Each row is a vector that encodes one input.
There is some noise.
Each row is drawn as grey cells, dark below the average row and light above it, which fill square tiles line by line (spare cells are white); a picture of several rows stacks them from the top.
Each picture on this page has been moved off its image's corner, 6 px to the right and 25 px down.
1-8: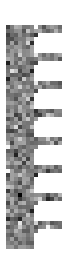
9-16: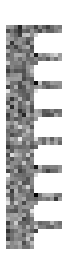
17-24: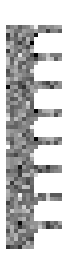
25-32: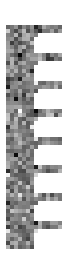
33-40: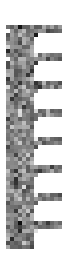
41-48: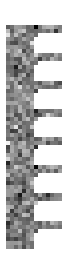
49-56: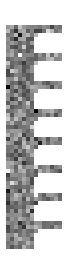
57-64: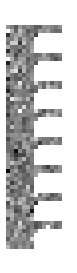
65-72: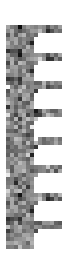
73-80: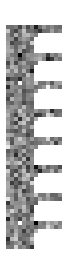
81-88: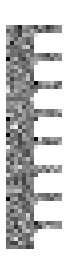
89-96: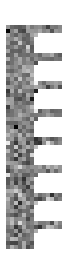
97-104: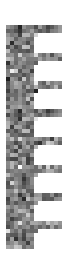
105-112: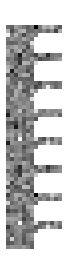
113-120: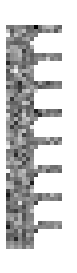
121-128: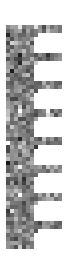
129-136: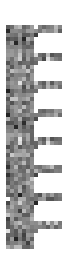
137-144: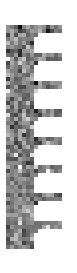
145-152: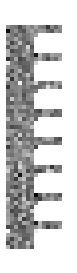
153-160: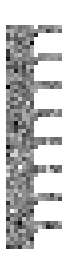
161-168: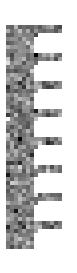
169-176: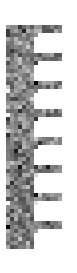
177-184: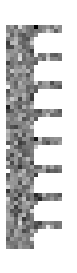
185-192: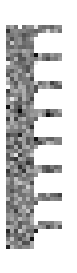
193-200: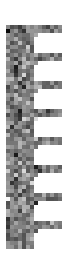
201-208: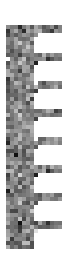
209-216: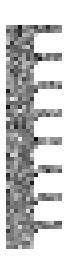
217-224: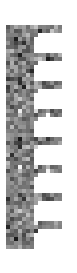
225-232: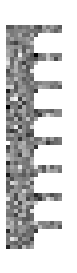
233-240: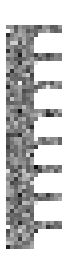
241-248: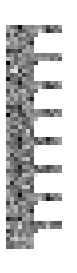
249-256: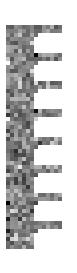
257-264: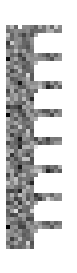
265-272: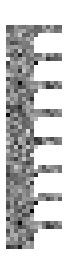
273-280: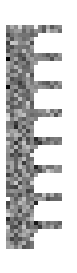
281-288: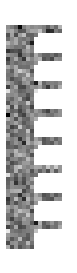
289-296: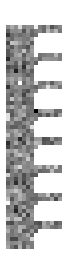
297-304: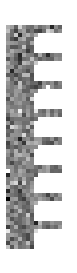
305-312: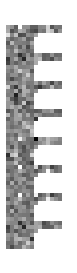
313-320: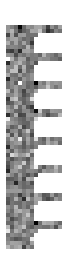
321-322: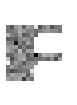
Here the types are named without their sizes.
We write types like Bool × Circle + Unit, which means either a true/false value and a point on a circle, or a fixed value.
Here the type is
(Bool × Bool × Bool + Unit) × Line.
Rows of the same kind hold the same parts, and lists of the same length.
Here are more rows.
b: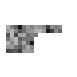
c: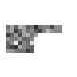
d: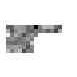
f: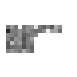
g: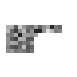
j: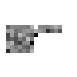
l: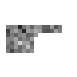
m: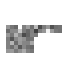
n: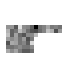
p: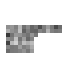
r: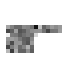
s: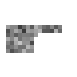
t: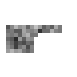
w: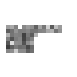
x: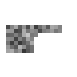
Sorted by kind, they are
b, l, r, s
c, d, f, g, j, m, n, p, t, w, x

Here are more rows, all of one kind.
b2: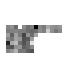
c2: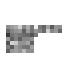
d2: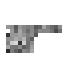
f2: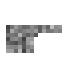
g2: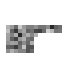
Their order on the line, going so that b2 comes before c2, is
g2, b2, f2, c2, d2.
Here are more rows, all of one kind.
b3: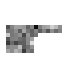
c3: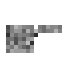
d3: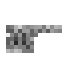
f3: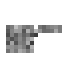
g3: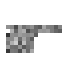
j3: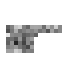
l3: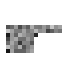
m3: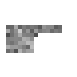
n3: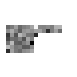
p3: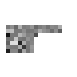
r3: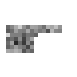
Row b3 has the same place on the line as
d3, j3 and r3.
